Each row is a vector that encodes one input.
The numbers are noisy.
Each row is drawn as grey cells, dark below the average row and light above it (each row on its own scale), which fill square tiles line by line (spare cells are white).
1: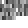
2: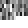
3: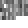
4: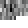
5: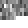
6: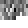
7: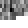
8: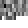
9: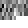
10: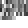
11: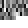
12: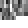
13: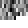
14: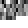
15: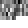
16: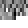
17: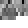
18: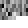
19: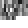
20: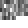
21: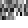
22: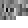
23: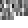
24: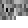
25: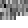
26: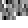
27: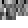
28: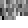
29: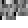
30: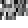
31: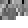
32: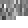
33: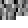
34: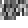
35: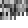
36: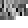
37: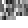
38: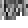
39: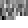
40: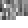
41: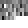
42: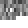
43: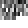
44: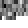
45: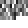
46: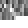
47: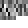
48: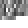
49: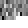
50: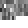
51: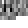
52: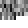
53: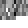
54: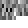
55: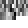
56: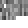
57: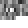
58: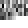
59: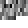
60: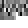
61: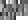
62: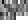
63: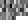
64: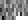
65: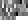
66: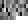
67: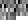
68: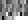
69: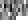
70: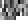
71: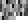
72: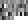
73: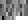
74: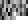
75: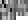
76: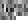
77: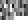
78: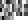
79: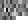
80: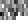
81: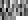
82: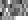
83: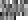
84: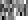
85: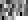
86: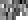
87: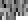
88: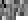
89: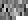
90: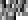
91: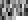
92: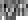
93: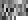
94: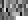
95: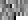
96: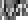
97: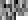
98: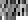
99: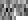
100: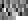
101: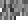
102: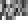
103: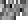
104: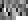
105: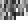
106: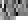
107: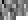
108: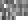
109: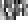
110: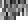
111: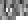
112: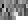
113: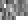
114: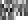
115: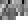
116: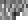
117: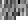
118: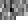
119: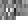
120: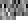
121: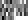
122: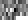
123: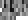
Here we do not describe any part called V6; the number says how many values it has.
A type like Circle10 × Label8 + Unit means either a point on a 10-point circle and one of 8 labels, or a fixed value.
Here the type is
List2(Line5 × V6).
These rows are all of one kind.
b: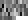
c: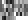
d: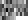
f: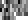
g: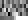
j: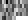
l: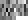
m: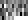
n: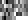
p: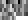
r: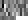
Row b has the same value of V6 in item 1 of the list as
d, f and l.
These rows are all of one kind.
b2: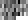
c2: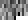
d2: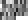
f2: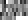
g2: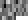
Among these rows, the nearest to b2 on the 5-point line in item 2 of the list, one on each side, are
c2 and d2.
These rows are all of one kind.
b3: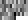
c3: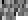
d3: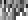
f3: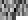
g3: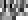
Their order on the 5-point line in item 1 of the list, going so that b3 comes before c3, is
f3, d3, g3, b3, c3.
